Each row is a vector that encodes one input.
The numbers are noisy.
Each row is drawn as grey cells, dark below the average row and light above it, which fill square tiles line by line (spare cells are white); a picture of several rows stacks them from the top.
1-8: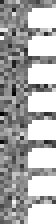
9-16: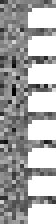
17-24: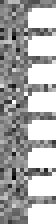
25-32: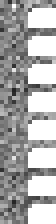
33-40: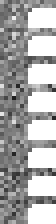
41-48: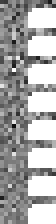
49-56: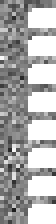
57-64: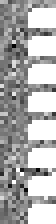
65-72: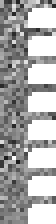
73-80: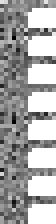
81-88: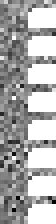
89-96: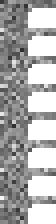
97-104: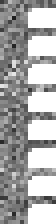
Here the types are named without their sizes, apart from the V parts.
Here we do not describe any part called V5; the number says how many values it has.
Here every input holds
a true/false value, together with a list of items, each a point on a line and a value of V5.
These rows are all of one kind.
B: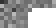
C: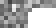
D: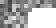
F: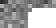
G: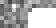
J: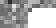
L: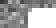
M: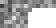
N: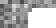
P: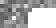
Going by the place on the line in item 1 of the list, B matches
G and J.
